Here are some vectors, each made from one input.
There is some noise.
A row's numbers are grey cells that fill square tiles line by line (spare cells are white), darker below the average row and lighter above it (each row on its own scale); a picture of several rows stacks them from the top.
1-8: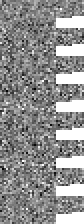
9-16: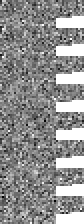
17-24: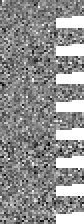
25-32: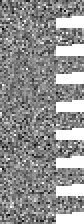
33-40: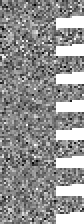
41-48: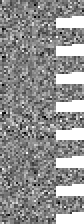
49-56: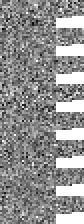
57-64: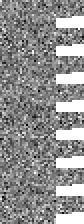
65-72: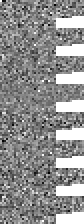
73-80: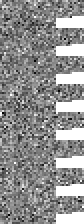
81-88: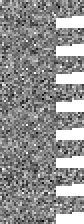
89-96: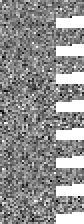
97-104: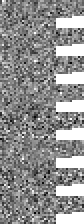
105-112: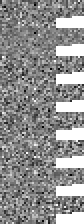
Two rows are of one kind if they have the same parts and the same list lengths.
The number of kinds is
2.
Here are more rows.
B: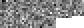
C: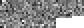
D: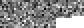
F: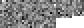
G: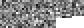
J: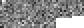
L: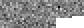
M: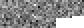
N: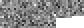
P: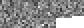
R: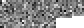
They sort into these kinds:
B, G, L, M, N
C, D, F, J, P, R

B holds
a point on each of two 10-point circles.
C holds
a node of an 11-node tree.
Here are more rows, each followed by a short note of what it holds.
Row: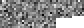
a node of an 11-node tree
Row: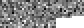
a node of an 11-node tree
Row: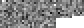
a node of an 11-node tree
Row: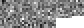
a point on each of two 10-point circles
